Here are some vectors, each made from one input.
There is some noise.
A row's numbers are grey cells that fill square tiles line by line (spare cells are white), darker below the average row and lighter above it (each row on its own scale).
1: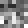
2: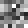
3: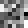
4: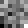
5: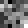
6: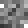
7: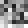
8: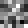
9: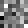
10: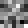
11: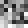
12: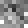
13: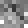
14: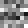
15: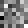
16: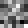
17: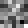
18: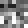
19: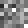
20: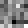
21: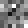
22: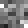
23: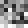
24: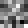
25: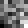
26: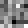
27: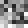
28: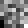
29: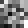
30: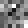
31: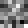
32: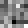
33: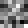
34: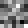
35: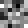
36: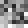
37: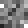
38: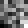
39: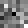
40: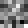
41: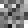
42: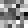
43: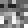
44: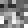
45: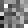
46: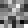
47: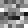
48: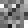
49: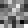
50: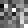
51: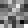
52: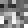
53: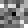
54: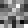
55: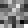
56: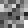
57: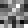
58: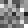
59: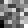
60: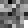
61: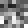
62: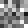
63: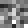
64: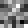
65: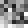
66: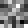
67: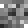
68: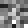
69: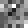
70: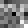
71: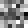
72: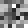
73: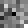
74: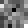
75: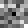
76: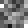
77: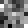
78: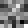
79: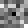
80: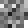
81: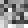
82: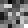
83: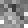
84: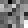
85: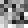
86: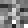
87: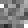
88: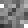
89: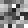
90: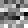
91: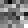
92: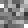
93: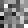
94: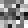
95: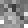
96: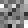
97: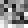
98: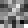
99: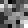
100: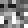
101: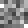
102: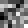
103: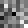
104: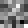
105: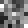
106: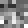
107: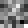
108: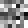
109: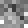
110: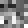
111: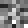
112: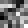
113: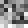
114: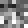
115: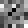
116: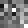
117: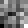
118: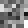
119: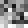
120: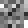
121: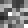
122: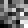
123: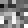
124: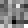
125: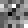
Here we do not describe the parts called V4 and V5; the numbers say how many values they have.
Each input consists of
either a point on a 6-point circle, or a true/false value, a value of V4 and a value of V5.
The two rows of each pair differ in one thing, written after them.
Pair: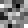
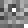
the value of V4
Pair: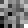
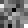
the value of V4
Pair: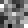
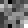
the value of V5
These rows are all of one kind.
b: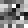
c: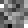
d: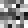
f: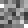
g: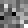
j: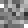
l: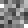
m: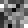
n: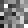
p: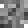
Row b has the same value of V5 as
f, l, n and p.
